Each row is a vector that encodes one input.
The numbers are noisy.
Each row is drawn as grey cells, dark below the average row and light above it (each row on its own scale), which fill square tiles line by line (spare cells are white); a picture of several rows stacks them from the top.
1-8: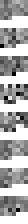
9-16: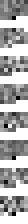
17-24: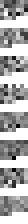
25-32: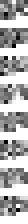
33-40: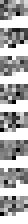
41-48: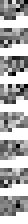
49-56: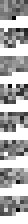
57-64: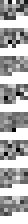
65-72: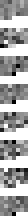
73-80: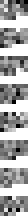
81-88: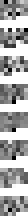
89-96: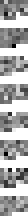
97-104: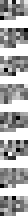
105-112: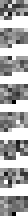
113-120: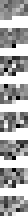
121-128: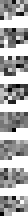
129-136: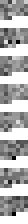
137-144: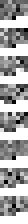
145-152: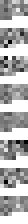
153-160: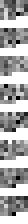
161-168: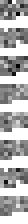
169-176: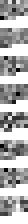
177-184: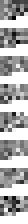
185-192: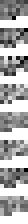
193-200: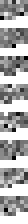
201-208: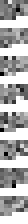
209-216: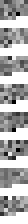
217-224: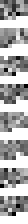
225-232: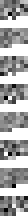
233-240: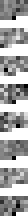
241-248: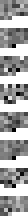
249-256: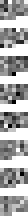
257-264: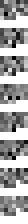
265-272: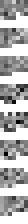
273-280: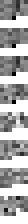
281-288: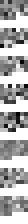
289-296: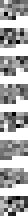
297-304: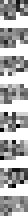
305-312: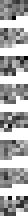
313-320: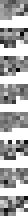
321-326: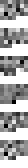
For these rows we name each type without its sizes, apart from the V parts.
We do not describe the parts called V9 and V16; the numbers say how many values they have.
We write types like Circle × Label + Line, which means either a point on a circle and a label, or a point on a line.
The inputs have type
(Bool × Circle + Unit) × V9 × V16.
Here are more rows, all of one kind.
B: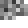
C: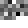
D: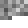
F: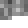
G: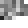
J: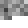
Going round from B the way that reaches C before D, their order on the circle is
B, C, J, F, G, D.
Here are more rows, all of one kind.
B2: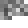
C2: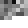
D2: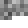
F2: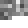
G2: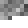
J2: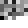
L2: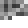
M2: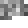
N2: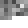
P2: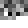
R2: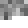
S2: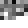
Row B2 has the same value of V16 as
G2, M2 and R2.
